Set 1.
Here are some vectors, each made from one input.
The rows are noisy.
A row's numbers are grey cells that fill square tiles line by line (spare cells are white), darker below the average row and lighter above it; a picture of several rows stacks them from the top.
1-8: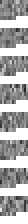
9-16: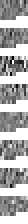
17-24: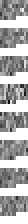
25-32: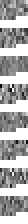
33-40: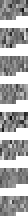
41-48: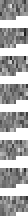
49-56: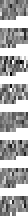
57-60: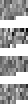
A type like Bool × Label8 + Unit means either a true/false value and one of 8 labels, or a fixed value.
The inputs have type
Tree8 × Tree8.
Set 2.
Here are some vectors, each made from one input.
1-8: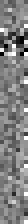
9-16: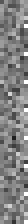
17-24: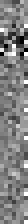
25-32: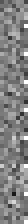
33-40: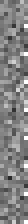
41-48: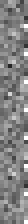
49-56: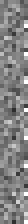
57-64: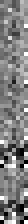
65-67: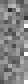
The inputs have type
Bool × Line6 × Line6 + Unit.
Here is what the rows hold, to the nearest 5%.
About 5% of them hold a fixed value. The rest hold a point on each of two 6-point lines and a true/false value.
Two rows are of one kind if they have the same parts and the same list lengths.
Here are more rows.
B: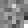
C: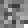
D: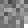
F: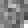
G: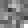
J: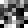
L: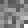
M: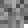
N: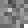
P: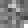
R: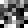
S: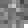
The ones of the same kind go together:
B, C, D, F, G, L, M, N, P, S
J, R

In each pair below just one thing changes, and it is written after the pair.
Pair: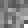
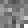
the place on one of the two 6-point lines
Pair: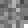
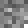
the true/false value
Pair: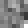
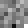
the true/false value
